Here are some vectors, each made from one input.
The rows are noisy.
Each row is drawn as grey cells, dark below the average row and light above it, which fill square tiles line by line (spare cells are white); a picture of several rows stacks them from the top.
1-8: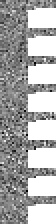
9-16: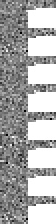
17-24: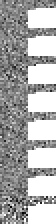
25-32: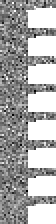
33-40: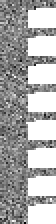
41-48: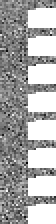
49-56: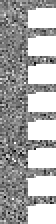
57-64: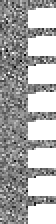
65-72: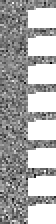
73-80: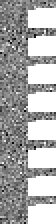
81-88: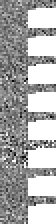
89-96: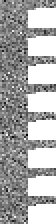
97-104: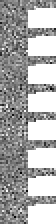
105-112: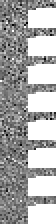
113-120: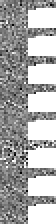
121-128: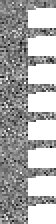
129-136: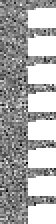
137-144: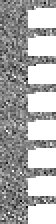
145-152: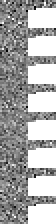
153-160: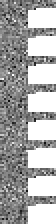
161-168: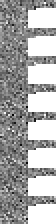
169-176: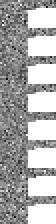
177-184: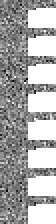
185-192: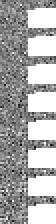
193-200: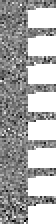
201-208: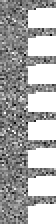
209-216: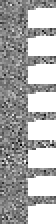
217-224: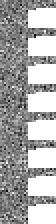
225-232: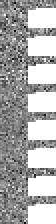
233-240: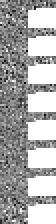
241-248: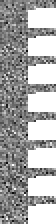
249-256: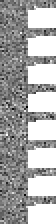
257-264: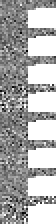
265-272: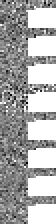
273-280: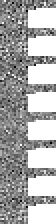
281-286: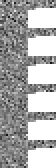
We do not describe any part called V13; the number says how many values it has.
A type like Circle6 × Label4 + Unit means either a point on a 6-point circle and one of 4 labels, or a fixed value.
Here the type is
List2(Bool × V13).
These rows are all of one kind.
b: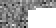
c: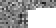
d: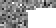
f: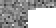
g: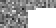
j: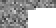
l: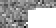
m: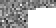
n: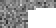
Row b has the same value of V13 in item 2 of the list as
f and l.
